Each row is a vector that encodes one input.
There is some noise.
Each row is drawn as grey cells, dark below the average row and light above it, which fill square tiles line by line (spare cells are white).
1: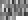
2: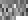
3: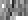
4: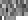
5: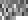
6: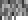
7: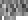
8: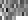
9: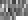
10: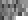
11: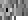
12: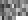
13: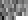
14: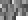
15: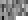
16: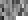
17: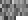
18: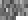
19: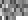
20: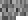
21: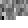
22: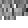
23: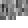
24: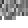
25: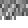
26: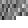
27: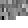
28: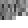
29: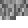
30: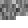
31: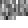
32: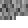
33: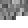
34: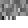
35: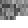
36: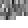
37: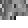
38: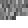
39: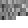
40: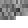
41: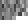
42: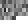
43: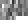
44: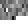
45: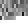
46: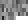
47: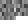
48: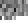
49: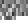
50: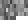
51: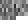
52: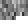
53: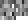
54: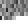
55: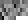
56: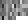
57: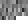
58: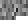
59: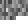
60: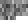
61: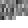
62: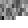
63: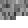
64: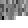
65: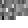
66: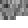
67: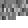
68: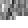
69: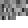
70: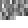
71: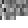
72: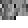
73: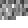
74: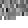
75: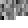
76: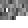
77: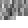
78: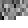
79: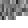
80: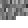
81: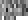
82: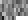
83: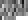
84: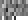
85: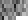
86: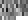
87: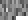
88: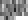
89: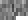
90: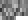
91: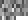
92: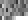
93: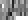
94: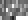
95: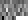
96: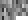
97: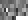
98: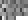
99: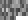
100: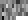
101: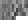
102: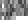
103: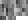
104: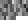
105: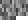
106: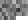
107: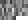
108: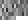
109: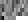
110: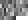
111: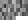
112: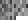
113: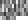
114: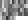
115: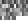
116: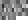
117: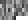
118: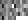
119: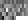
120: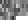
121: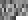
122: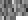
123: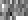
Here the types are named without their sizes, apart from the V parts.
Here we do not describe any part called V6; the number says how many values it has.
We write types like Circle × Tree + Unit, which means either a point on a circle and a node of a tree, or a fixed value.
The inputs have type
Label × Line × (Line + V6).
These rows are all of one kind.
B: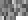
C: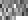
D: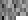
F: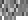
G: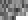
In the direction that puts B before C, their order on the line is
B, C, F, D, G.
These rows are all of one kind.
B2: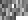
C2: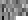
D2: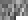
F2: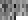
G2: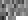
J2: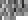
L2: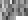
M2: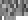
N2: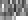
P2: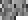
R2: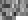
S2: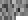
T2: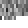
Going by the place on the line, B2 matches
D2, F2, N2 and P2.
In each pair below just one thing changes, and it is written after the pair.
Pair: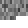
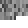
the place on the line
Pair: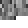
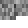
the value of V6
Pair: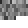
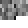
the place on the line
